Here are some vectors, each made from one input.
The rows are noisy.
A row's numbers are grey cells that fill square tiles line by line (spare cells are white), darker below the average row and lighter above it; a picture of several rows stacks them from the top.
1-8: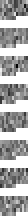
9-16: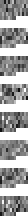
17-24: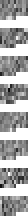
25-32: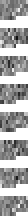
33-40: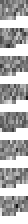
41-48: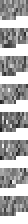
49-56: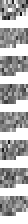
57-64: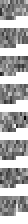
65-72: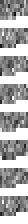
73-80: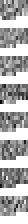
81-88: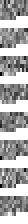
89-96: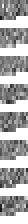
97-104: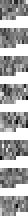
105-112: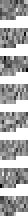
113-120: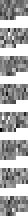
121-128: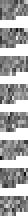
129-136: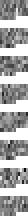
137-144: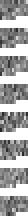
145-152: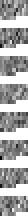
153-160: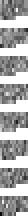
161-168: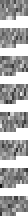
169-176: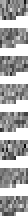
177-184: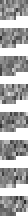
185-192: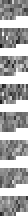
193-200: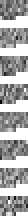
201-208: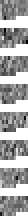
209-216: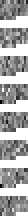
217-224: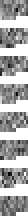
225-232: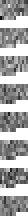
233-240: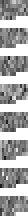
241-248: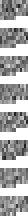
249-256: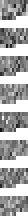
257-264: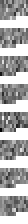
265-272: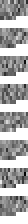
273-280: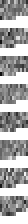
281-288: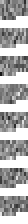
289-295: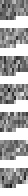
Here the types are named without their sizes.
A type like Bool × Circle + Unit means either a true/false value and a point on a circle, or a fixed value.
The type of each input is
Bool × (Circle + Unit) + Label × Label + Line.
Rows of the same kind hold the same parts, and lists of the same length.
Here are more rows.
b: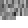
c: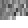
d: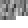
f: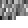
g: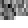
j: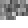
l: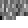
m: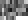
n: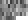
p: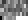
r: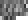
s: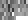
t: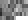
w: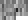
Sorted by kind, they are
b, c, n, s, t, w
d, g, r
f, l, p
j, m

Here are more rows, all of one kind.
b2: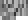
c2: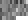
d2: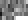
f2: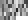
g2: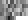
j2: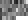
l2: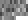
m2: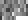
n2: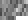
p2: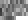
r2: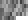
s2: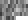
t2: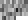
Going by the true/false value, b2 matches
f2 and t2.
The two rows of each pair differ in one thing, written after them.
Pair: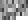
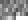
the place on the circle
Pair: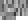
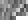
the true/false value
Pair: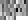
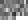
the place on the circle
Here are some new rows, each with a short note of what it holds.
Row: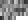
a point on a line
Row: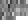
a point on a circle and a true/false value
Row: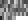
a point on a line
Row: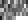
a point on a line
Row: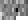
a true/false value
